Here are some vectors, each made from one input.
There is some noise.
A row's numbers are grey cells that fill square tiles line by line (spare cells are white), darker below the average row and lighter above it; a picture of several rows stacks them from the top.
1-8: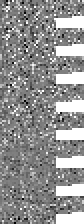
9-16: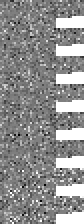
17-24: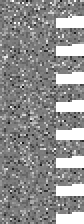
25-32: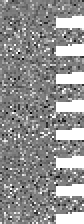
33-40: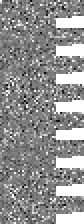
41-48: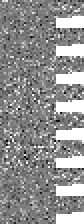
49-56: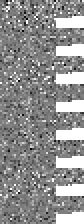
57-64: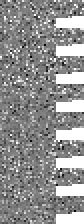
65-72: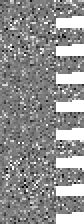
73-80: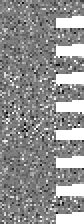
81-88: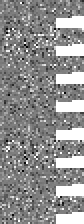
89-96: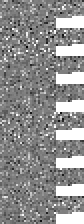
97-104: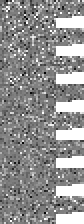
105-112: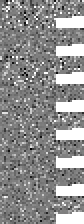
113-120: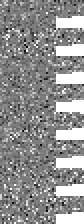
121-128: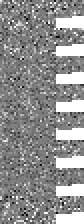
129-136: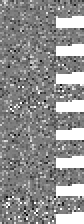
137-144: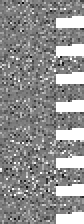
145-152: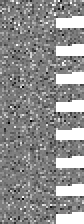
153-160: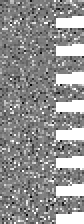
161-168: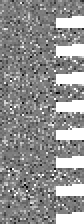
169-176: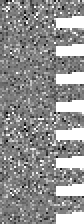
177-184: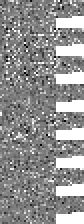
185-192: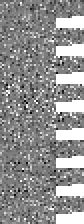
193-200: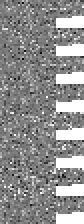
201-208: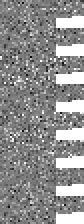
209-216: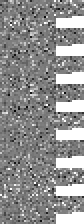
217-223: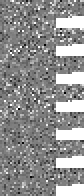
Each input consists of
a point on a 5-point line and a true/false value, together with either a point on a 6-point line, or a point on a 7-point line.
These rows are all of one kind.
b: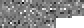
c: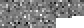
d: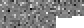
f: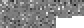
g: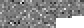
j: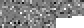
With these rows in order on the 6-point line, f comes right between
c and g.
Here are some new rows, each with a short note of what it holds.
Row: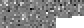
a point on a 5-point line, a point on a 6-point line and a true/false value
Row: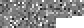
a point on a 5-point line, a point on a 7-point line and a true/false value
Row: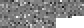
a point on a 5-point line, a point on a 6-point line and a true/false value
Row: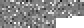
a point on a 5-point line, a point on a 7-point line and a true/false value
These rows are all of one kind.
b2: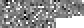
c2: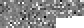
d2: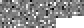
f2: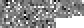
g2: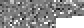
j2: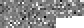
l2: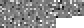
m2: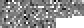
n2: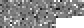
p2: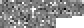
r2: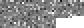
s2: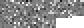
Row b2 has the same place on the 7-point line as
f2 and m2.
